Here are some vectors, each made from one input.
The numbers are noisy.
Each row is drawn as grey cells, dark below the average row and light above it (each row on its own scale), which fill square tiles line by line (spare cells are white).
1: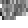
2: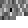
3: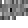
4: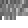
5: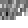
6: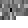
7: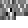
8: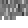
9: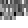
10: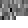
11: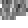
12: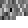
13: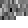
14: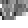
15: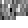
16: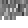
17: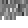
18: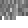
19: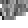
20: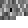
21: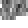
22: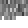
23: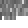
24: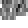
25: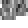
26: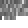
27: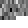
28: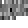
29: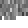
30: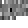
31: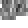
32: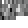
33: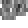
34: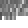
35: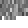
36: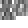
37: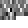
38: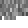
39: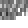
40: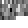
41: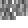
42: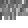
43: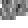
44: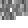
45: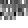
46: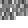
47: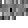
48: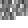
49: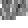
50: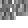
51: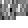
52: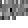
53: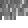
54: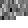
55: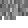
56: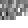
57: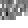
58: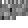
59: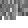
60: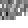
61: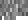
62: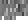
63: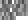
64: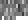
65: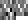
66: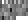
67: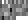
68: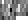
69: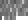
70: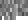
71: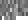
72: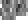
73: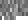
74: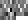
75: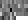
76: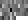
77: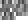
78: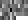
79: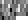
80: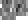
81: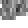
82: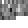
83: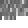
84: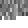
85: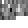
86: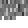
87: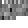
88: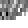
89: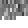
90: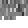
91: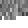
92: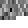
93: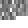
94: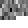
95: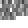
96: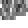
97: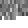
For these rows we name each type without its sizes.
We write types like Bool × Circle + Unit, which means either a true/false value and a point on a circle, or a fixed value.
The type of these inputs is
Bool × Bool × Bool + Line.
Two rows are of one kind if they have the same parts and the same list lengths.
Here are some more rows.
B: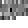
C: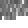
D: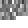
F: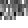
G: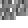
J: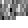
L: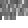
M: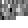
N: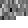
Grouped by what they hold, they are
B, J, M, N
C, D, F, G, L

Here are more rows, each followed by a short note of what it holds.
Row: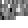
a point on a line
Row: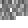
three true/false values
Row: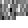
a point on a line
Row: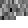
a point on a line
